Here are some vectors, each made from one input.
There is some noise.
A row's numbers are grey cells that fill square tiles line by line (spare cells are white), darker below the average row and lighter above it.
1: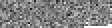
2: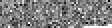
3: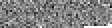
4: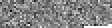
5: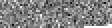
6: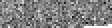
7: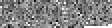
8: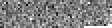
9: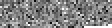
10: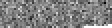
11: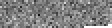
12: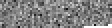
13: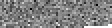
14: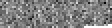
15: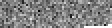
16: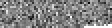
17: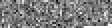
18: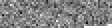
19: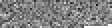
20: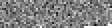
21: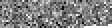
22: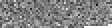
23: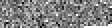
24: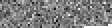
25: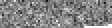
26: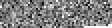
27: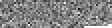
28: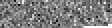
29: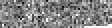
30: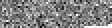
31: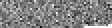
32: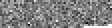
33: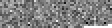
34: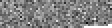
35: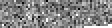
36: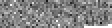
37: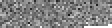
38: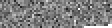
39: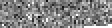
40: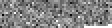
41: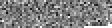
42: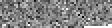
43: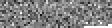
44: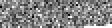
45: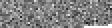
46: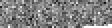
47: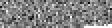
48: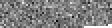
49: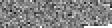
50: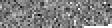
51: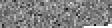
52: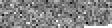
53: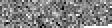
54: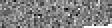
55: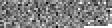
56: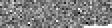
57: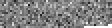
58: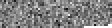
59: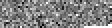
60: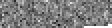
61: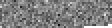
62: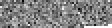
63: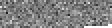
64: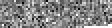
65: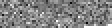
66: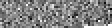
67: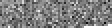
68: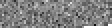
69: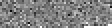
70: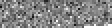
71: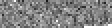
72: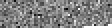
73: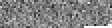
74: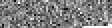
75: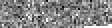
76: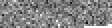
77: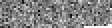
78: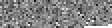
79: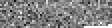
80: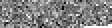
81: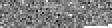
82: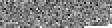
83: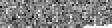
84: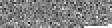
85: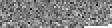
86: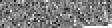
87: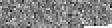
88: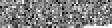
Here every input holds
a true/false value, together with a list of up to two points on a 5-point line.
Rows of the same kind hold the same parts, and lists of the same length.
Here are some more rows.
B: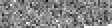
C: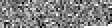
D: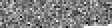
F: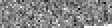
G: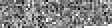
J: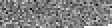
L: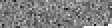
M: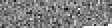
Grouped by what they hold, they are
B, D, F
C, G
J, L, M

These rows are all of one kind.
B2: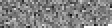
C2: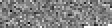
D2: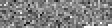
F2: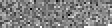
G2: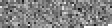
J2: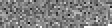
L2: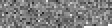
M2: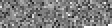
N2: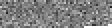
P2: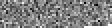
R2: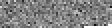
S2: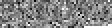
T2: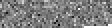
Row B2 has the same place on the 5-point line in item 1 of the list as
M2 and T2.
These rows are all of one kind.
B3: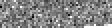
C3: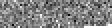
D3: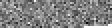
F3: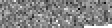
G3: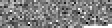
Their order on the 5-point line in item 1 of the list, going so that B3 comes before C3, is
B3, F3, C3, D3, G3.
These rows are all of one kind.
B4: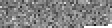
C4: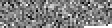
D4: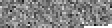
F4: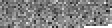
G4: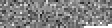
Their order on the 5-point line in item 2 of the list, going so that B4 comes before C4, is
D4, G4, B4, F4, C4.
